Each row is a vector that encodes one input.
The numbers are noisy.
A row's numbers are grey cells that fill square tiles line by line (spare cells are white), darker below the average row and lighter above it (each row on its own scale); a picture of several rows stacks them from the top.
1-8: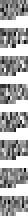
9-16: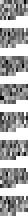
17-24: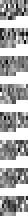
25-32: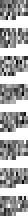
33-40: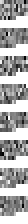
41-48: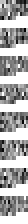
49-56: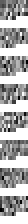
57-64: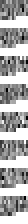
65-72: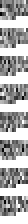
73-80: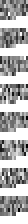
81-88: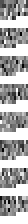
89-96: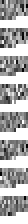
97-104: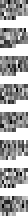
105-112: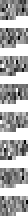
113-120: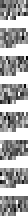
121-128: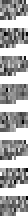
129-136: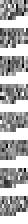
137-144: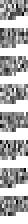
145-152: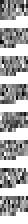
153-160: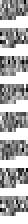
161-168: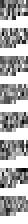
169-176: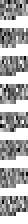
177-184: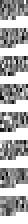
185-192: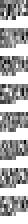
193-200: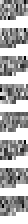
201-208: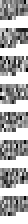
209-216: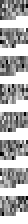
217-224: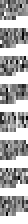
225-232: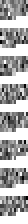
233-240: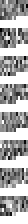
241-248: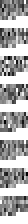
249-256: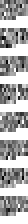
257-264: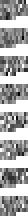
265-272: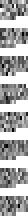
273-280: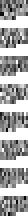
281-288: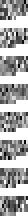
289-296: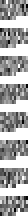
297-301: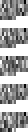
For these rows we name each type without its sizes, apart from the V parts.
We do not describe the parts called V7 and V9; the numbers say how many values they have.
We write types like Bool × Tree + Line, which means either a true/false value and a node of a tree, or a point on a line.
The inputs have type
Bool × Bool × Bool + Label × (Tree + Unit) × V7 + V9.
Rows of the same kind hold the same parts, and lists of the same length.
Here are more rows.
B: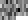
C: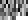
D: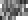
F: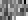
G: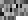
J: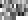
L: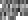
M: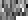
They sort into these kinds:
B, C, D, L
F
G, J
M

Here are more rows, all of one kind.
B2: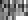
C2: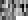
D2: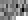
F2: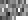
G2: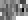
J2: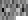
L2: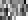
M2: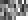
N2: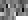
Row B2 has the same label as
C2, D2 and F2.
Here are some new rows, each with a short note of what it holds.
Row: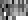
a label, a node of a tree and a value of V7
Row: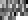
a value of V9
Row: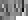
a label, a node of a tree and a value of V7
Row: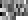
three true/false values
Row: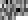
a value of V9
